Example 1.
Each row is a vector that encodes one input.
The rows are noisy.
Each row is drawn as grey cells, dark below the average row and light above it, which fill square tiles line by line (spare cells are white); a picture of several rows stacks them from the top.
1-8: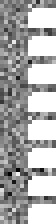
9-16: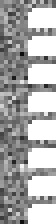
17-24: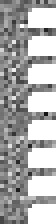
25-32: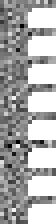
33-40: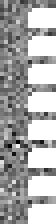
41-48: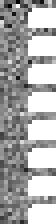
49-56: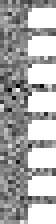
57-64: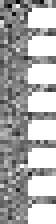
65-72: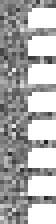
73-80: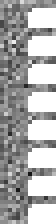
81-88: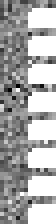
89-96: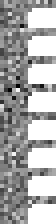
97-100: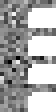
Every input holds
a list of up to two points on a 6-point line.
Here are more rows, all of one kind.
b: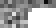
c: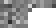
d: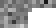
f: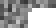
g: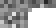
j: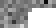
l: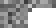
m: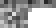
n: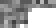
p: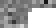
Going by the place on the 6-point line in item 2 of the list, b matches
c, d, j and p.
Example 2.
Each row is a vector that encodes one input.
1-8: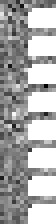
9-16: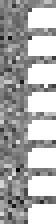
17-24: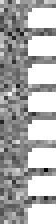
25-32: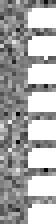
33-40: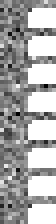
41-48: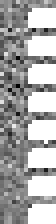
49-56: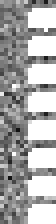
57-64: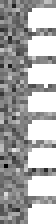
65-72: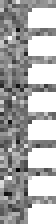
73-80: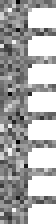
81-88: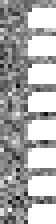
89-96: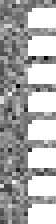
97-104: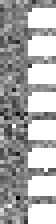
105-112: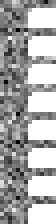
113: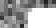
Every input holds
either a point on a 9-point line, or a node of a 14-node tree.
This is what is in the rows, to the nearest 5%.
About 30% of them hold a point on a 9-point line. The rest hold a node of a 14-node tree.
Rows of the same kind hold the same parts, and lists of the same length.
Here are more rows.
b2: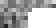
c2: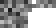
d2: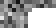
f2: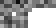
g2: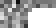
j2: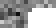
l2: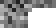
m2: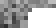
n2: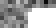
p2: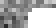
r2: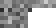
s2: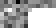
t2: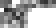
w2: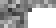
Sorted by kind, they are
b2, c2, j2, m2, n2, p2, r2, t2, w2
d2, f2, g2, l2, s2

